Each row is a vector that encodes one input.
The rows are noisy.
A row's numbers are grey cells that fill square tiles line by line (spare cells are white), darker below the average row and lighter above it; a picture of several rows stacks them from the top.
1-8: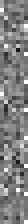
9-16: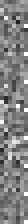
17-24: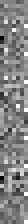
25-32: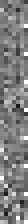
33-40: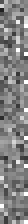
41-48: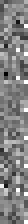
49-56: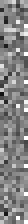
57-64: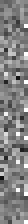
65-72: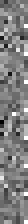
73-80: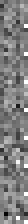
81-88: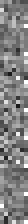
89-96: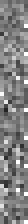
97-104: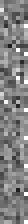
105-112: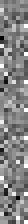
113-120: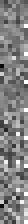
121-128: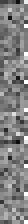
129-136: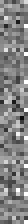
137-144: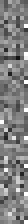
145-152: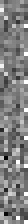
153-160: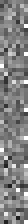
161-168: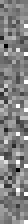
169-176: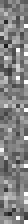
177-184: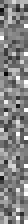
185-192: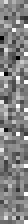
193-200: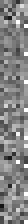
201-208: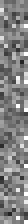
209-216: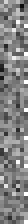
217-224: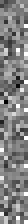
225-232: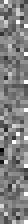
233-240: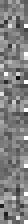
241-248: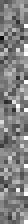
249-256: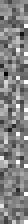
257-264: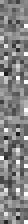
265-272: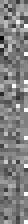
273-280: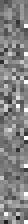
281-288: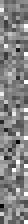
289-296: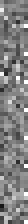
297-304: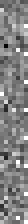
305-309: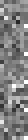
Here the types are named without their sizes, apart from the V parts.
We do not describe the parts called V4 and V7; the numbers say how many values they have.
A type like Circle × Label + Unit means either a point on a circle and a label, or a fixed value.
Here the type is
(Bool × Bool × Bool + Unit) × V4 × V7 + List(Line).
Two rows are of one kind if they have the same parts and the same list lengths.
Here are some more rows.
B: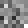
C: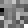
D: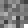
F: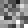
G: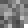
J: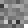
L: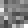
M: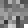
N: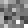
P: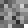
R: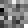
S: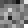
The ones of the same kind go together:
B, J
C, F, N
D, G, M, P
L
R
S

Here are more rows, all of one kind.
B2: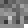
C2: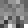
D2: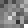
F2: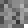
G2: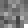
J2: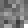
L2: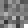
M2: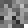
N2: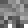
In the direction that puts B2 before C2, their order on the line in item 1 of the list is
D2, F2, M2, B2, J2, G2, L2, N2, C2.
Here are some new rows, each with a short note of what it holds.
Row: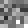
three true/false values, a value of V4 and a value of V7
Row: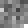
a list of three items
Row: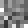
a list of one item
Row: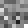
a list of one item
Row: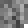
a list of two items
